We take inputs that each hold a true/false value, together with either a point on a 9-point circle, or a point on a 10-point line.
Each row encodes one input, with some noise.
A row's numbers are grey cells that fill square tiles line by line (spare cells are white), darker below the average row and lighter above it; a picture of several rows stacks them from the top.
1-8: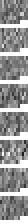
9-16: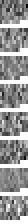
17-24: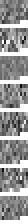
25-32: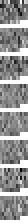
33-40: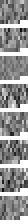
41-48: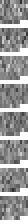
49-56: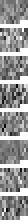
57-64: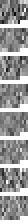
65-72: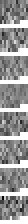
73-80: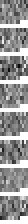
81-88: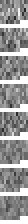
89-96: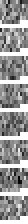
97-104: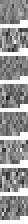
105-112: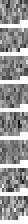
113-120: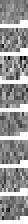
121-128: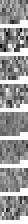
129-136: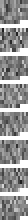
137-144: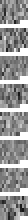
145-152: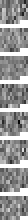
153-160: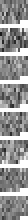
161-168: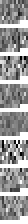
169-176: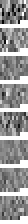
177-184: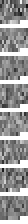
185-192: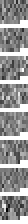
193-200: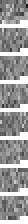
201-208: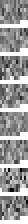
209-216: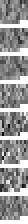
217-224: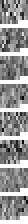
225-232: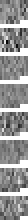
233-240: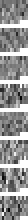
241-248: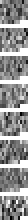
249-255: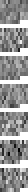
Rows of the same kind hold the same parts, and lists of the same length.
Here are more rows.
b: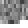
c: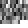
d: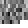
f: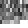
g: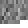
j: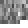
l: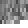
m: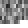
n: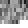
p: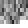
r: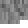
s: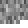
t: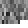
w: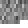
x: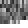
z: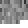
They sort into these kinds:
b, c, g, l, m, n, s, z
d, f, j, p, r, t, w, x

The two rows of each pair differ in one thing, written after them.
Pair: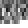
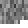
the place on the 9-point circle
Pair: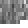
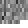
the true/false value
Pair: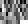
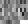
the true/false value
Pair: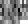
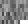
the place on the 9-point circle
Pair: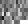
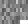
the true/false value
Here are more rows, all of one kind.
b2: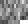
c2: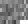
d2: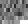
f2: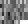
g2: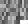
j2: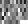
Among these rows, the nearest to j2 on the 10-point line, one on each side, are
b2 and c2.
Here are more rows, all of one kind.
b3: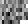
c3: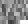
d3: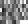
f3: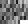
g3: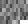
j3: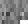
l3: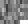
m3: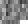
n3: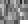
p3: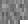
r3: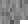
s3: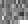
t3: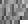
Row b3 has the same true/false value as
c3, g3, s3 and t3.
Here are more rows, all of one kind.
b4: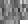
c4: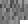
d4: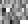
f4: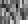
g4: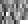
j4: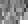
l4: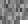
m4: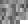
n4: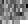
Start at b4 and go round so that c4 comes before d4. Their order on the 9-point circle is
b4, c4, j4, m4, l4, g4, n4, d4, f4.
